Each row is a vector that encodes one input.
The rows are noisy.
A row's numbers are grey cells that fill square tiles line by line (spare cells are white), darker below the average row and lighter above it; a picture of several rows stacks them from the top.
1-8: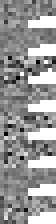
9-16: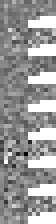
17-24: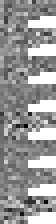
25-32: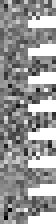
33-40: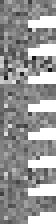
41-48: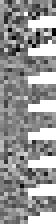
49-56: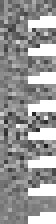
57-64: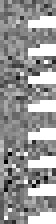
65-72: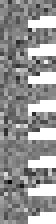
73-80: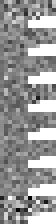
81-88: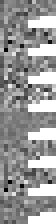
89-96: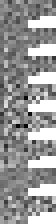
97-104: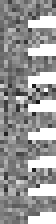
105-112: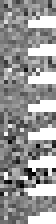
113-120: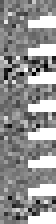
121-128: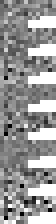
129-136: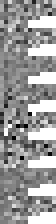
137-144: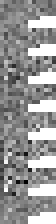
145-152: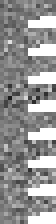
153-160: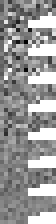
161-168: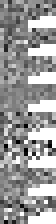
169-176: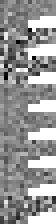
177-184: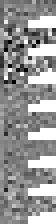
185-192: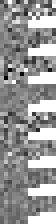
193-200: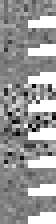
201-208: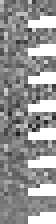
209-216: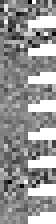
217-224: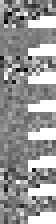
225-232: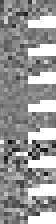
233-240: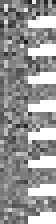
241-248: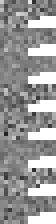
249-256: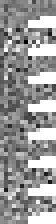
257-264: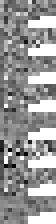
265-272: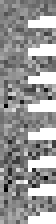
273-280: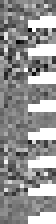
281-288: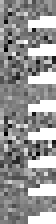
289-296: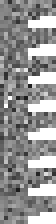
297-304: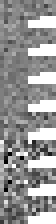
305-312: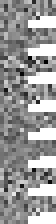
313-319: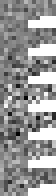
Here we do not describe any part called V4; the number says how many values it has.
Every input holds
a point on a 7-point line and a value of V4, together with a list of up to three points on a 5-point line.
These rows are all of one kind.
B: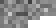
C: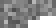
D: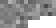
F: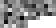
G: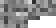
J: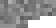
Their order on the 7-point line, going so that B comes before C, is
B, C, F, J, G, D.
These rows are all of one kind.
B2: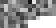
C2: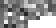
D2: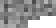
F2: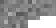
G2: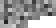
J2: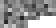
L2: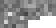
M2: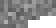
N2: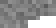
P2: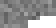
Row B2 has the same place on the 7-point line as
D2, J2 and P2.
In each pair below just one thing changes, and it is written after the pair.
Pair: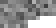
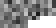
the value of V4
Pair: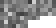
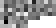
the value of V4
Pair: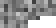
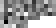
the place on the 7-point line
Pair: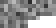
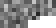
the place on the 7-point line
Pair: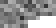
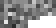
the place on the 7-point line
